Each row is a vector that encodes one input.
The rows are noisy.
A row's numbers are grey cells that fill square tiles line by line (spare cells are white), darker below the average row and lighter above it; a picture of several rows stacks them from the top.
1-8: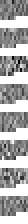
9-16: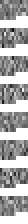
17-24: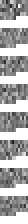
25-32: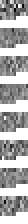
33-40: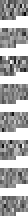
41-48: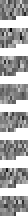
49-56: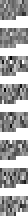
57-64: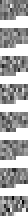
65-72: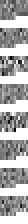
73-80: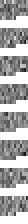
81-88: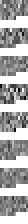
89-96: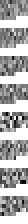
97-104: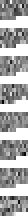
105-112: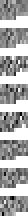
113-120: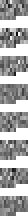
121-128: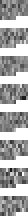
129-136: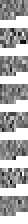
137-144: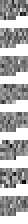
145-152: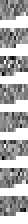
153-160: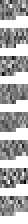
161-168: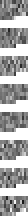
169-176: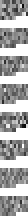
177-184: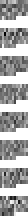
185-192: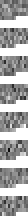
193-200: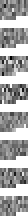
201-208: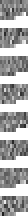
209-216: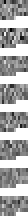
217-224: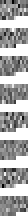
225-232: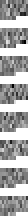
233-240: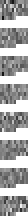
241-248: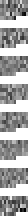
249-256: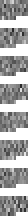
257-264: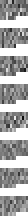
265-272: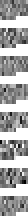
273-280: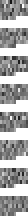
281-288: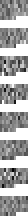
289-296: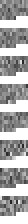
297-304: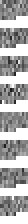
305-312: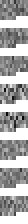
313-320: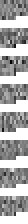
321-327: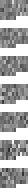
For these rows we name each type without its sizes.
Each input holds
four true/false values.
